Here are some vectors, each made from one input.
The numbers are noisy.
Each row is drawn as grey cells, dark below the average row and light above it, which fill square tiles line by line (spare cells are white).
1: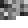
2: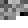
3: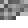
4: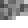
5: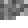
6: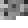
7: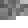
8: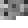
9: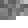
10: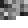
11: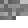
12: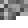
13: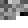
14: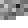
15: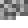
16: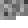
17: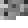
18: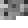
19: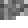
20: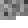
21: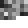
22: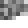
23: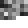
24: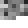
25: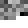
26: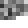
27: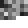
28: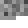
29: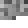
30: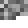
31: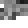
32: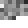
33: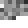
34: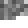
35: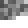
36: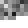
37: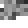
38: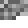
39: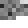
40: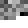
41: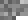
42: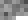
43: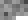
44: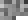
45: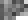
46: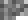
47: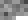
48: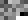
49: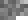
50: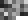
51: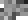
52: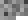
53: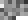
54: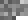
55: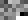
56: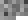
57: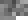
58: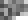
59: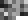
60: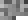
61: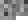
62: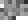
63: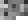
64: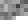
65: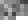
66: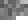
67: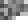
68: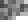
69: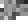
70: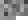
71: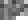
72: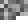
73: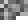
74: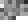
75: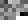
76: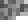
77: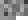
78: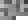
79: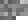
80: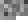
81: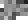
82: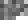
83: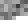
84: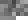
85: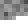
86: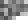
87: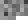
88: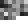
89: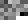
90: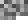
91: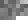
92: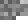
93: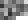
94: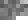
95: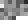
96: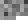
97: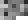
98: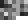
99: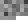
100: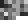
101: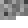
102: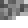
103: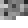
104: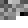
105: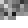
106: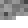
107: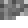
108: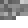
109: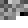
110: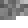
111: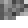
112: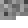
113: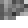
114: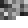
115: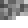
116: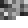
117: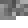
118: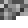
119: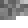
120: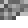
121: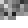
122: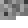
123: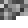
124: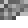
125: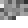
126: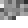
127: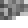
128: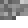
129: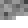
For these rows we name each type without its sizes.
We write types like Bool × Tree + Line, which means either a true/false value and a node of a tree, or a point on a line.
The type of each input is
Bool × (Tree + Unit).
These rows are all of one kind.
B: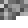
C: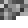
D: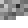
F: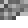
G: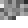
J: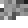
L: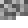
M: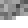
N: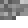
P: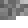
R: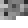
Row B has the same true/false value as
C, F, N and P.
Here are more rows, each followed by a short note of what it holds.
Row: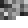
a true/false value
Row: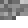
a node of a tree and a true/false value
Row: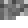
a node of a tree and a true/false value
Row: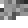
a node of a tree and a true/false value
